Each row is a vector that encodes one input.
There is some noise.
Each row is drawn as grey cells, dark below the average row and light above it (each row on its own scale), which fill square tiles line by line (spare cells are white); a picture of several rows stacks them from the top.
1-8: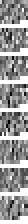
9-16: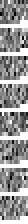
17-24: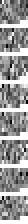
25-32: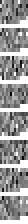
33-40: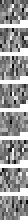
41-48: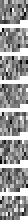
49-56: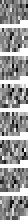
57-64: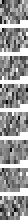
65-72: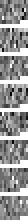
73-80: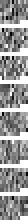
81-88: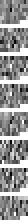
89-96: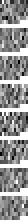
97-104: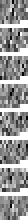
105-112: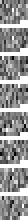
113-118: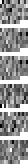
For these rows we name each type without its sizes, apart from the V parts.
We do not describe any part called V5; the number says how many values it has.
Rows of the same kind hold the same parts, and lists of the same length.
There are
3 kinds of row.
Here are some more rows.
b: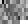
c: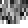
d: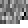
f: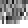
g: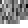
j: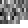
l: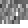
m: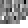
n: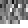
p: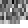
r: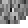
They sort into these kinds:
b, d, l, m, r
c, f, g, n, p
j

